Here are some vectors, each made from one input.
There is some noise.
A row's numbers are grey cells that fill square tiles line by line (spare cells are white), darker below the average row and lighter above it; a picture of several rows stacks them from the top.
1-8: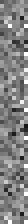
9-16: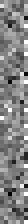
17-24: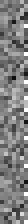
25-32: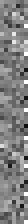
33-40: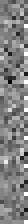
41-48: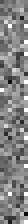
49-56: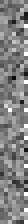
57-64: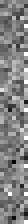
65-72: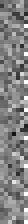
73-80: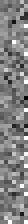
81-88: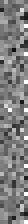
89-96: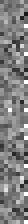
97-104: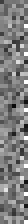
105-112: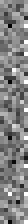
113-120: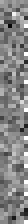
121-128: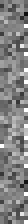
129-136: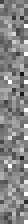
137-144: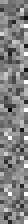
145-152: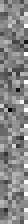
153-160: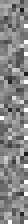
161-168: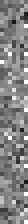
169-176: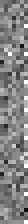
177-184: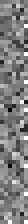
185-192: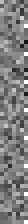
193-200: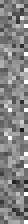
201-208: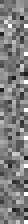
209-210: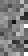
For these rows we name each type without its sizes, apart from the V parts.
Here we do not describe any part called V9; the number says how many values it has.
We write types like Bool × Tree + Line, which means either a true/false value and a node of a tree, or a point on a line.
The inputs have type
(Bool × Line + V9) × Tree.
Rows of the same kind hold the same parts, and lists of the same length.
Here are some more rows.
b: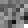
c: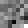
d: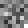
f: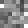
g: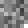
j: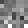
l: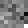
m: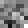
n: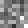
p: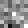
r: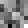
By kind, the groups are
b, c, j, l
d, f, g, m, n, p, r

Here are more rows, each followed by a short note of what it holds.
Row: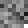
a point on a line, a node of a tree and a true/false value
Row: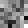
a node of a tree and a value of V9
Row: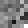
a point on a line, a node of a tree and a true/false value
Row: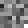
a node of a tree and a value of V9
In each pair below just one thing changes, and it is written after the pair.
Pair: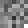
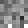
the node of the tree
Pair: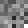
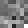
the place on the line
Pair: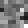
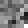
the place on the line
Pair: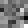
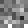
the node of the tree
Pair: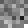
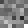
the true/false value
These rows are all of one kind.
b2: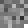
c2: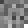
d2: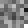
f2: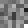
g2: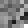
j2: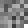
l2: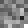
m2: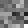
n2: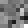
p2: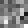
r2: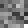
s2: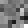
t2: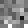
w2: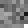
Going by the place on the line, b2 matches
c2, f2, j2 and w2.
